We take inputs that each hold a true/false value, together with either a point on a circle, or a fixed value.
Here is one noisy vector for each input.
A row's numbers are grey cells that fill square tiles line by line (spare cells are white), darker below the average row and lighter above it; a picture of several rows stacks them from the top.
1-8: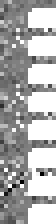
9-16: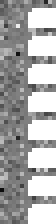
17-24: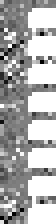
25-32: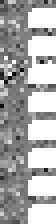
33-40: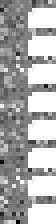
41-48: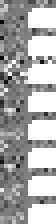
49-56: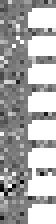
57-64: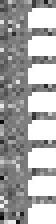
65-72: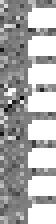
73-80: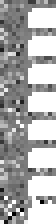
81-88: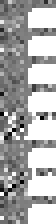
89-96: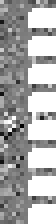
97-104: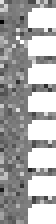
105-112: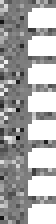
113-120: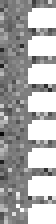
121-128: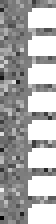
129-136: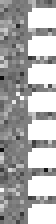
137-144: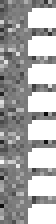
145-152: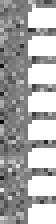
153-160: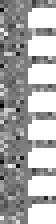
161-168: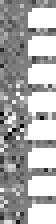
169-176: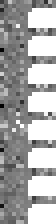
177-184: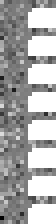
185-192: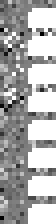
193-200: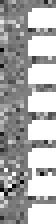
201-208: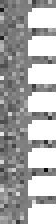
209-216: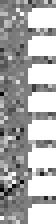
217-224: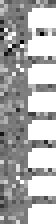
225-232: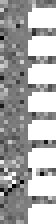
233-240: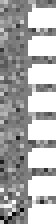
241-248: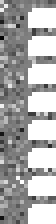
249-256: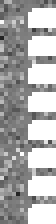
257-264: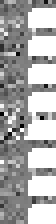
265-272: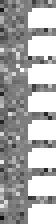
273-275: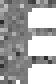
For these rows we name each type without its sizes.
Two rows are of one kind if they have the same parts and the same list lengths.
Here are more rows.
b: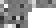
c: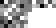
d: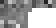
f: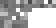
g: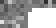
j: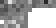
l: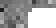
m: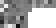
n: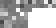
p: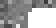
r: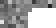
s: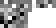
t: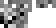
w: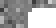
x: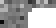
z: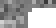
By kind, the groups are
b, d, g, j, l, m, p, r, s, t, w, x, z
c, f, n

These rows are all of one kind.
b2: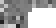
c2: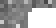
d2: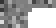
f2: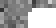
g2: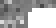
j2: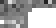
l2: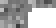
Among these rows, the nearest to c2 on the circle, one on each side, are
d2 and j2.
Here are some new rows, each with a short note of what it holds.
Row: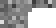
a point on a circle and a true/false value
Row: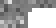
a point on a circle and a true/false value
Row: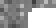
a point on a circle and a true/false value
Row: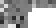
a point on a circle and a true/false value
